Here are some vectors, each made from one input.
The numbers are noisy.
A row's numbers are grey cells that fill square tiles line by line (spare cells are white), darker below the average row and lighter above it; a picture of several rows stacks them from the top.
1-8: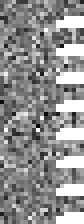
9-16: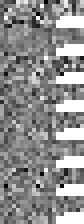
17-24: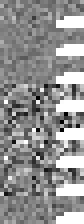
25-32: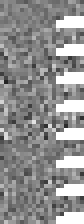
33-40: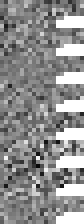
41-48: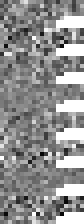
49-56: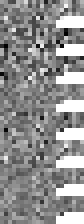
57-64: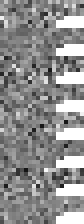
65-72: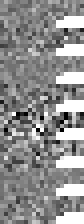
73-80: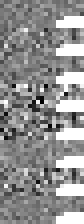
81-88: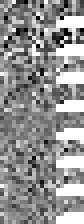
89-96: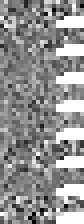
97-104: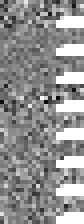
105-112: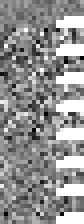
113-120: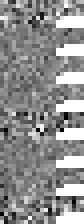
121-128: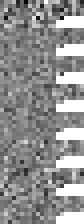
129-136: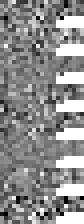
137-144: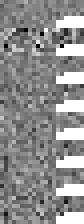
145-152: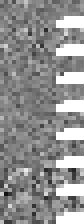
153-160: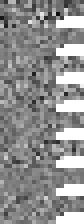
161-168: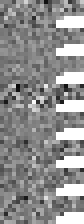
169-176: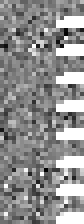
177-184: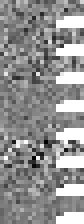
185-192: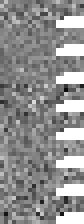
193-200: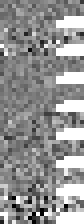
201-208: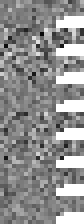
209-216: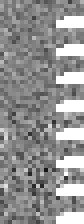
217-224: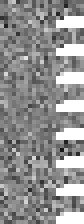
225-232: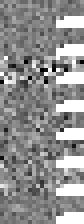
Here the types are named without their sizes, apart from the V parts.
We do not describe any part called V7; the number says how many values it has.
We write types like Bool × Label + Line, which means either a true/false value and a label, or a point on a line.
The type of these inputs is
List(Label × (Line + V7)).
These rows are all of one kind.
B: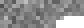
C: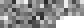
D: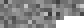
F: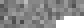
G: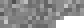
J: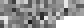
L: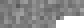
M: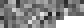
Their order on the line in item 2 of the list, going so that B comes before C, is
G, M, L, J, F, D, B, C.
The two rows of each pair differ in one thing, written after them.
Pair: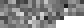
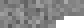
the value of V7 in item 1 of the list
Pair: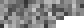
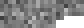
the value of V7 in item 1 of the list
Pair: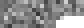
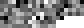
the value of V7 in item 1 of the list
